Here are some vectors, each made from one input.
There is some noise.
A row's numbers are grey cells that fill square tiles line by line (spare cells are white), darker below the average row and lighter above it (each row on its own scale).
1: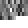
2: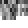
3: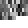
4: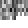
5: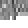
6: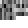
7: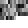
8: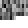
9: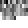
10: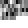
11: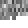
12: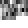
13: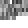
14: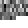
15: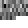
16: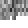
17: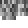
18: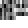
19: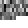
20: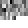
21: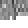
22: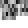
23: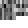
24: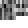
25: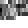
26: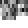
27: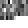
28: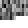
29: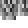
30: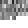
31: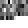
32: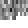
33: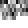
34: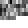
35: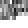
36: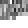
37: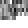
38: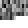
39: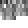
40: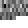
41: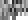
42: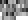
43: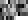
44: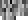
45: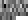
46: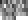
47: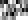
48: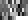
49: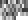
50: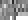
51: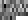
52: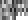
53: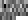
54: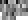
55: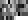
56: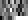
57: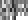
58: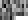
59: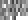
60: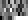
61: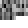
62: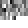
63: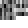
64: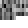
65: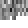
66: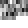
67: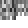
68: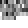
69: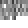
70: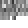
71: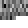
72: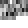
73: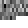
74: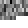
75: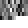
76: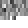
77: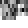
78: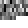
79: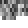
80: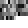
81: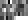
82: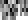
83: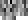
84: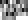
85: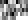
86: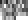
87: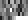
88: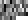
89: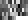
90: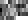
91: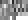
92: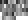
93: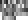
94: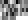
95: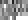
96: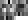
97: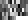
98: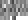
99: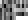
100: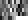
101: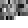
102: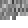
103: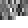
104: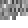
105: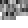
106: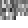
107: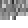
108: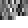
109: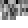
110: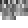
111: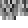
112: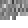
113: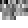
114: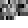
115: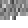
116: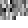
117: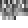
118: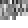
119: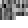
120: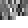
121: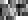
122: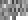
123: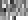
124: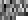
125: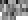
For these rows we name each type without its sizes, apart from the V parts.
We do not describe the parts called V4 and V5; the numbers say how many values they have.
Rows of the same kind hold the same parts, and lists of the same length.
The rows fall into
2 kinds.
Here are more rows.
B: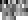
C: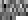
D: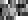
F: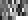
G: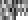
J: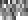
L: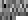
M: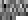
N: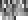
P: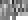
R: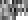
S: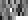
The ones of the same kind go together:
B, G, J, N, P, R
C, D, F, L, M, S

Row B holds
a point on a line, a true/false value and a value of V5.
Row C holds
a point on a line and a value of V4.
